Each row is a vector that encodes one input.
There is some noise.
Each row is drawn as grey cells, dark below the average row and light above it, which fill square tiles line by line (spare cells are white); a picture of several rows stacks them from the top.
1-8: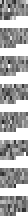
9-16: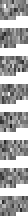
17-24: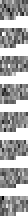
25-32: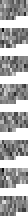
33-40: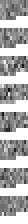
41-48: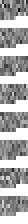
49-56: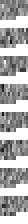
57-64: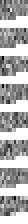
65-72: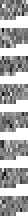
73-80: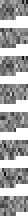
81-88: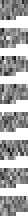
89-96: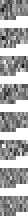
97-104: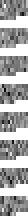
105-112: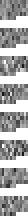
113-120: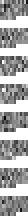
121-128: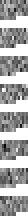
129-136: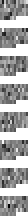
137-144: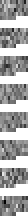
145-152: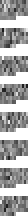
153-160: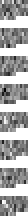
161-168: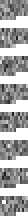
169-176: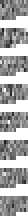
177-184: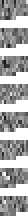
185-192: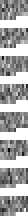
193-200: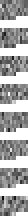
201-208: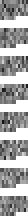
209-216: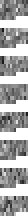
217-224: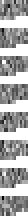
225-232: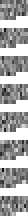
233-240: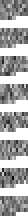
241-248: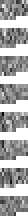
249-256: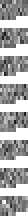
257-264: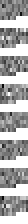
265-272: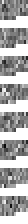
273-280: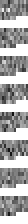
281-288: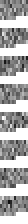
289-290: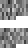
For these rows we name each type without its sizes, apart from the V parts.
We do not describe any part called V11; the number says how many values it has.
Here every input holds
a node of a tree, together with either four true/false values, or a value of V11.
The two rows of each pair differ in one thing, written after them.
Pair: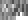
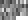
the node of the tree
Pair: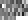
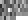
the node of the tree
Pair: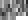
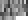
the value of V11
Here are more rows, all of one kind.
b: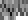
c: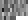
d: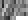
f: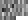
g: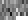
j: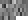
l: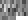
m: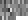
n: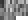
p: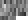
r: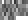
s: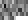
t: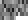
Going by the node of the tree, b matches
s and t.
